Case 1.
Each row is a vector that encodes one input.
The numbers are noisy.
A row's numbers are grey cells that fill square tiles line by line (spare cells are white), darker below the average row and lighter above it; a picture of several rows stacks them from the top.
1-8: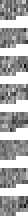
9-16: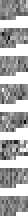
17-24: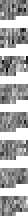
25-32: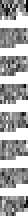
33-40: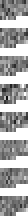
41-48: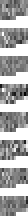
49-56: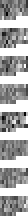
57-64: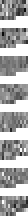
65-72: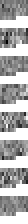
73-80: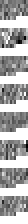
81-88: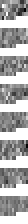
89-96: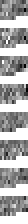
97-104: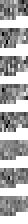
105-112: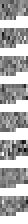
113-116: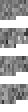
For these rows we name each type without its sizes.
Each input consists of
a node of a tree.
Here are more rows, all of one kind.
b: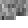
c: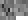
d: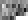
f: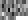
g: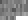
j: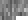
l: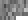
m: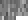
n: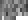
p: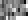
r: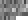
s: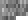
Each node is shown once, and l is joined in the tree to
n.
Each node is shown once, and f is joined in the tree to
g.
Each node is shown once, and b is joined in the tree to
j, p and r.
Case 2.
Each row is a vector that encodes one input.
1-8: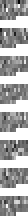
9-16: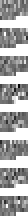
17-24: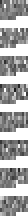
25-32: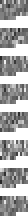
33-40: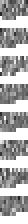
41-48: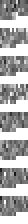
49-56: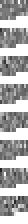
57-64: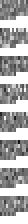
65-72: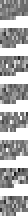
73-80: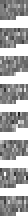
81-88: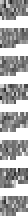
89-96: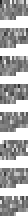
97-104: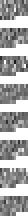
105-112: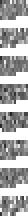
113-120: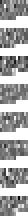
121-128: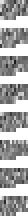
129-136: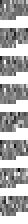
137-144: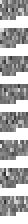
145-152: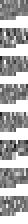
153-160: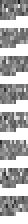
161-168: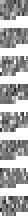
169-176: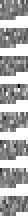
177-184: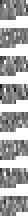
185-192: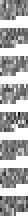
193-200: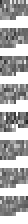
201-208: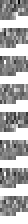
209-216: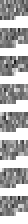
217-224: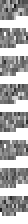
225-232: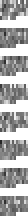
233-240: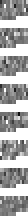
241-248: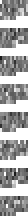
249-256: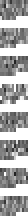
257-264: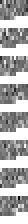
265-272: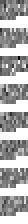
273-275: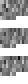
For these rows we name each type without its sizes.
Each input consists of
a label.
